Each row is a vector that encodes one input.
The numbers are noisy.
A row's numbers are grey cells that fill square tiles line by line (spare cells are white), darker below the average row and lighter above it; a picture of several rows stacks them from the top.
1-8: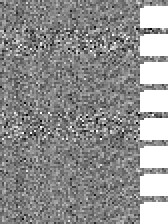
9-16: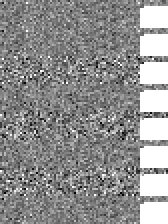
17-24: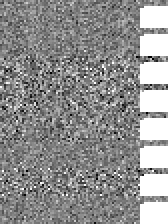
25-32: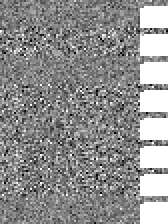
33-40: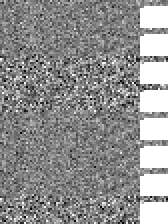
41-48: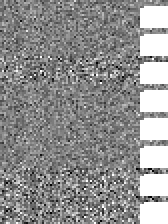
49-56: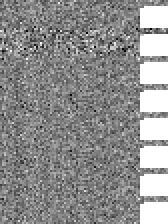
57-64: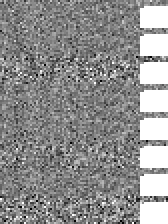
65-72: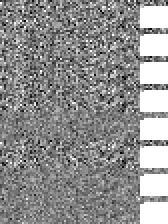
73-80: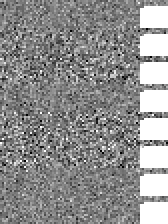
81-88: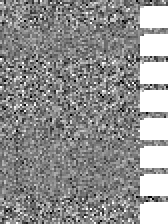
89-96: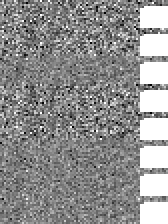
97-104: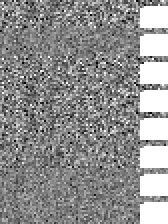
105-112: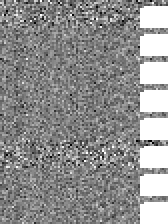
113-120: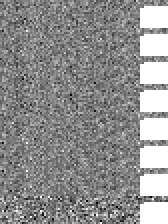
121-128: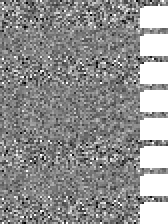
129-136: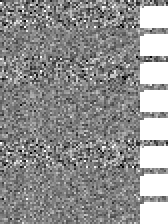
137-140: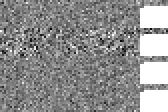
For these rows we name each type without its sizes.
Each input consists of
either a node of a tree, or a list of points on a circle.
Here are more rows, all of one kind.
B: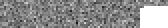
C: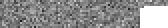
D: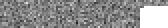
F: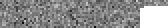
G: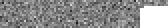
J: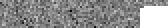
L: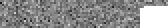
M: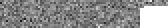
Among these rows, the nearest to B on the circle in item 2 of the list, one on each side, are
D and M.
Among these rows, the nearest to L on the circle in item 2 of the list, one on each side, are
C and F.
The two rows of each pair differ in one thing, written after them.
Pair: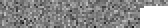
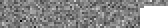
the place on the circle in item 1 of the list
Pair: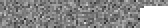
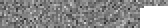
the place on the circle in item 2 of the list
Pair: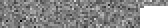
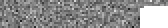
the place on the circle in item 1 of the list
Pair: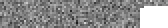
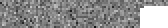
the place on the circle in item 1 of the list
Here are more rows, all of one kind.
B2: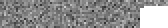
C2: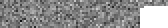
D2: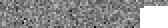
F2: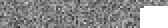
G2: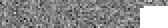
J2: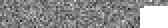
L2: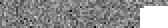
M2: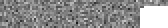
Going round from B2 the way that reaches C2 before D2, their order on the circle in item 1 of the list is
B2, F2, M2, J2, C2, G2, L2, D2.
